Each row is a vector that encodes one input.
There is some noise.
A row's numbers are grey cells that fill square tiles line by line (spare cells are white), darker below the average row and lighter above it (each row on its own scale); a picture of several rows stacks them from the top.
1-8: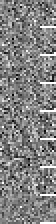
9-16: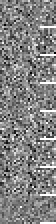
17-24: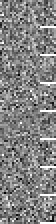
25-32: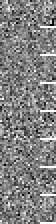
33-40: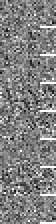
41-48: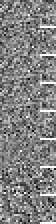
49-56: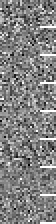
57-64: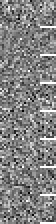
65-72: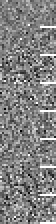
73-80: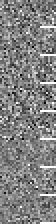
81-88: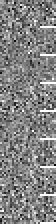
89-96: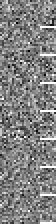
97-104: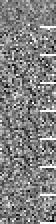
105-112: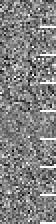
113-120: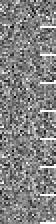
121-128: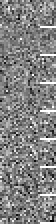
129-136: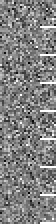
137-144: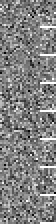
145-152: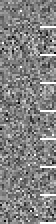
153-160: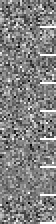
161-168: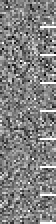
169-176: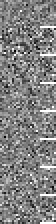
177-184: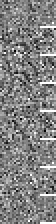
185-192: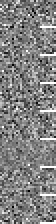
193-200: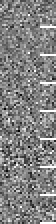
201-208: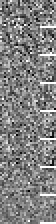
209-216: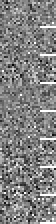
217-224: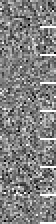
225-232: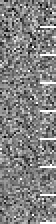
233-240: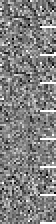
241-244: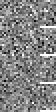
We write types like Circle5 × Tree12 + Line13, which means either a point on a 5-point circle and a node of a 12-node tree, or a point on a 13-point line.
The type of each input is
Circle11 + Tree18.
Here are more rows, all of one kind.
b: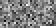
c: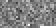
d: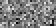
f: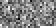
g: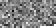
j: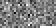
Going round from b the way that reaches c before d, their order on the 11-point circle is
b, j, g, c, f, d.
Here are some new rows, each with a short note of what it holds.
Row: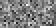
a point on an 11-point circle
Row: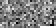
a point on an 11-point circle
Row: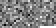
a point on an 11-point circle
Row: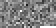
a node of an 18-node tree
